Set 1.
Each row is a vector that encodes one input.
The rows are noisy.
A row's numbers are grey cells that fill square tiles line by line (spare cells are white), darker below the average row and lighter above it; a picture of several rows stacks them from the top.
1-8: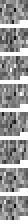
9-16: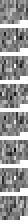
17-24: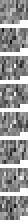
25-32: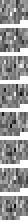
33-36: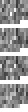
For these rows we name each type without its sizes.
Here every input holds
a point on a circle and a true/false value.
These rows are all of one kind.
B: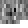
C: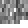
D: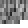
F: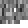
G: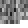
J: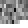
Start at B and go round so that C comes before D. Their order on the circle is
B, C, D, F, G, J.
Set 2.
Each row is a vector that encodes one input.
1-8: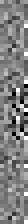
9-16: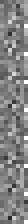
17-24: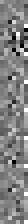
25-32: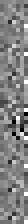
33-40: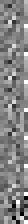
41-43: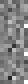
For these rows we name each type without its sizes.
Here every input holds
a list of points on a line.
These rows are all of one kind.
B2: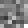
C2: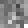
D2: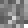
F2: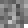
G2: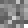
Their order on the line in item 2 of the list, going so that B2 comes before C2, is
B2, G2, C2, D2, F2.
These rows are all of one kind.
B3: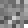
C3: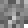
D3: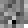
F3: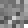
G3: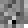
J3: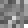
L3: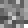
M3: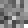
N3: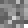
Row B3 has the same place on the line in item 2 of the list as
F3 and N3.
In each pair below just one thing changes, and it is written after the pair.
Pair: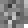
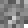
the place on the line in item 1 of the list
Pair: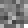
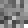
the place on the line in item 1 of the list
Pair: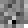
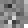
the place on the line in item 2 of the list
